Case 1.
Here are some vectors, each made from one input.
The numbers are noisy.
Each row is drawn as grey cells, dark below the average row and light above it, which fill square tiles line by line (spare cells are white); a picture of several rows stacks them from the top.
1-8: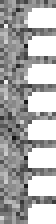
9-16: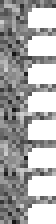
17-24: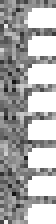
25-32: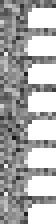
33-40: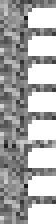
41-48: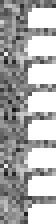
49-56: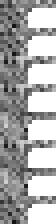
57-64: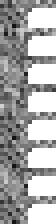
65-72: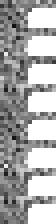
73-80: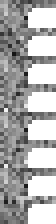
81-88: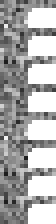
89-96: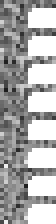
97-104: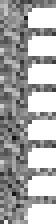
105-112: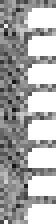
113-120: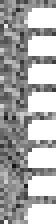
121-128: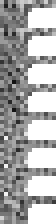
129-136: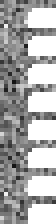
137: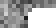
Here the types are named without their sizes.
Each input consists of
a label.
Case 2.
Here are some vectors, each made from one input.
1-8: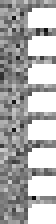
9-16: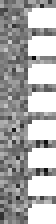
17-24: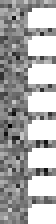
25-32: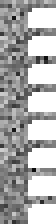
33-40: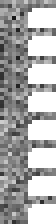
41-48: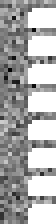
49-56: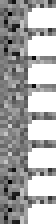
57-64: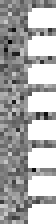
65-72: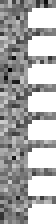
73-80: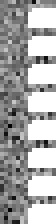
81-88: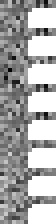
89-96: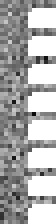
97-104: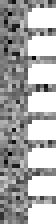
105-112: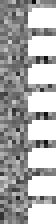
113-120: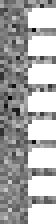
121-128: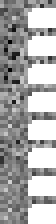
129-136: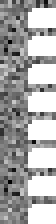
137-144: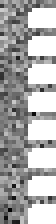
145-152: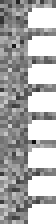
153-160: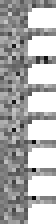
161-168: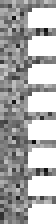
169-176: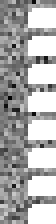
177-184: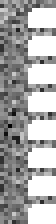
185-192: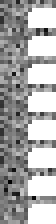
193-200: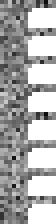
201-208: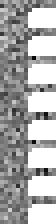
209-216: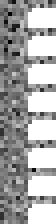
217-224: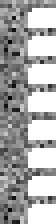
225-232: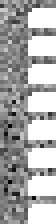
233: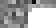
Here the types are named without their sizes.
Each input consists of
a node of a tree.
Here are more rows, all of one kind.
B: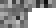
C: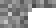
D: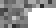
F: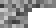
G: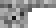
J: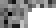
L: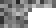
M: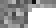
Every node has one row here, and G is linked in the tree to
F.
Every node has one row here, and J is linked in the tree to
D.
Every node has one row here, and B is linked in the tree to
C.
